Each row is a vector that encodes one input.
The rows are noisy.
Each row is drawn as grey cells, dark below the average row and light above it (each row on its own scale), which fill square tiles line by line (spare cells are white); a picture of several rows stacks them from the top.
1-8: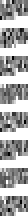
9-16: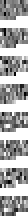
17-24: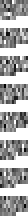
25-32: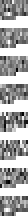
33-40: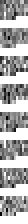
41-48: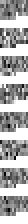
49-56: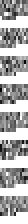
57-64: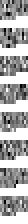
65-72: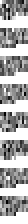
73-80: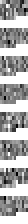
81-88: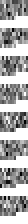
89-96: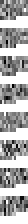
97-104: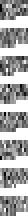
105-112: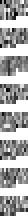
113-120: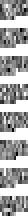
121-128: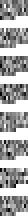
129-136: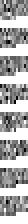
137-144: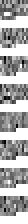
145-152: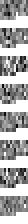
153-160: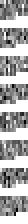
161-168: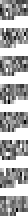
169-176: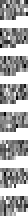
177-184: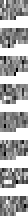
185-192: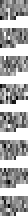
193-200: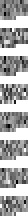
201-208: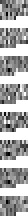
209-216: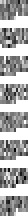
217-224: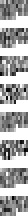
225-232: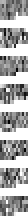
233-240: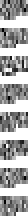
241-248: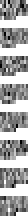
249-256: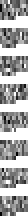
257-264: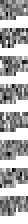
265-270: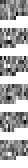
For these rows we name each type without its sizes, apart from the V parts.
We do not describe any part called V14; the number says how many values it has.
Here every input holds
a true/false value, together with either a point on a line, or a value of V14.
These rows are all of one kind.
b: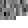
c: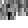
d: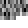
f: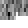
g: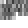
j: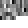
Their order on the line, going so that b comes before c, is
b, d, j, f, g, c.
